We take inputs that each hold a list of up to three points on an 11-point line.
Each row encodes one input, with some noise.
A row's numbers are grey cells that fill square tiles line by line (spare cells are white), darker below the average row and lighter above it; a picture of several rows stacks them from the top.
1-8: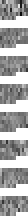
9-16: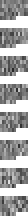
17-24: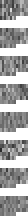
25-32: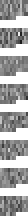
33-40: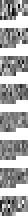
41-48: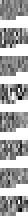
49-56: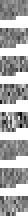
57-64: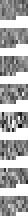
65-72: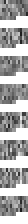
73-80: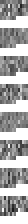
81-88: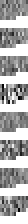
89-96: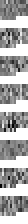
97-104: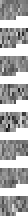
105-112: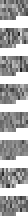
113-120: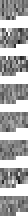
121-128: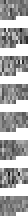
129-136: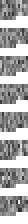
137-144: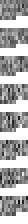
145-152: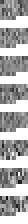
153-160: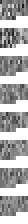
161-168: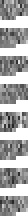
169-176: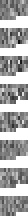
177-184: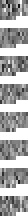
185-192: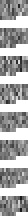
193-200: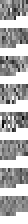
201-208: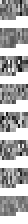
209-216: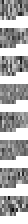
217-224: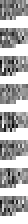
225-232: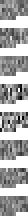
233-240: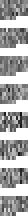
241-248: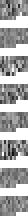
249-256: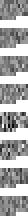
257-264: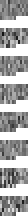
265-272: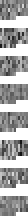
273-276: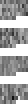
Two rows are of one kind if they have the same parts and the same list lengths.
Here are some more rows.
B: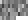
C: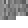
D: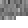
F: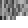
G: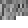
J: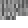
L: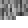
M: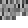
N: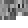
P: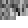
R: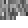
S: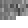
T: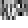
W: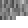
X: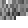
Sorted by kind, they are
B, D, G, L
C, J, M, N, R, T
F, P, S, W
X

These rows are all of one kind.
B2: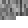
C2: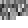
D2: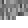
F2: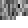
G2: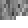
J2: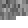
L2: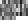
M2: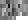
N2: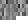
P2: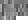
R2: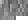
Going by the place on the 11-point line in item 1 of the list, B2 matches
F2 and N2.
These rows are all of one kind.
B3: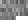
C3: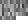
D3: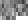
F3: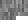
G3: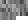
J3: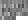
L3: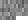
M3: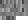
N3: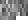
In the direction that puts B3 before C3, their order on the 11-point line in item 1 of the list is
M3, F3, J3, L3, B3, G3, C3, N3, D3.
